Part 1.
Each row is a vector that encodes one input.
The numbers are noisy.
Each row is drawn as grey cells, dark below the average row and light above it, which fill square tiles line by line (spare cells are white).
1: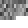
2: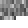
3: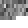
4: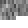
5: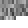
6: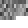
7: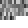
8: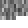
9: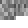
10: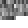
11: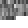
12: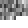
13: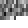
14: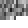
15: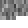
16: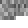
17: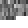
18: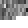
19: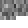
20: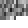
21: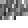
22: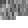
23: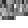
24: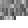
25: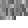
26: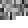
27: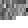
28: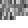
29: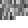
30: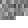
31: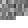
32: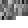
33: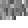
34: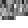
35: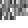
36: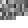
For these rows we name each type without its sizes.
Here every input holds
a node of a tree.
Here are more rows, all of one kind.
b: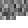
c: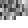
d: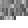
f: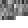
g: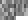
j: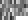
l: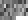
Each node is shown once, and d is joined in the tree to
b and c.
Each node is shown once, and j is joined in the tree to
g.
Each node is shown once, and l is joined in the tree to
b and f.
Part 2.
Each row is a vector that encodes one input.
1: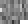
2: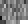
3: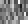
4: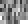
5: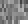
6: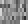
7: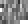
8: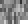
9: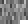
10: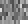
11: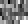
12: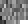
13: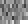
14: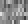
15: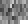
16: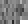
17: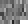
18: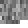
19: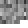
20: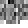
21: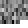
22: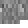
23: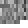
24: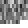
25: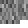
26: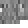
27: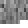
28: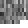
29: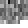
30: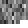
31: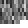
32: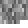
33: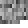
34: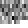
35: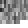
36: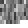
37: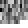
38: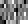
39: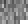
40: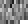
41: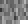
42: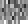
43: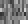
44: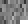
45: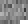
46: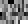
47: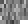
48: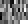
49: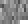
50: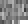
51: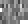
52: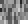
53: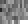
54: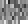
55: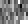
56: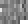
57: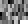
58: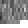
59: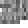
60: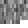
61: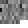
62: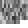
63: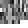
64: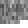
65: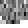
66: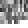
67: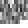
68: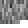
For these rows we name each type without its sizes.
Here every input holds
either a fixed value, or four true/false values.
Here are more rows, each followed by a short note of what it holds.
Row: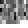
four true/false values
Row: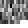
four true/false values
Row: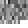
a fixed value
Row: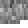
four true/false values
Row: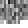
a fixed value
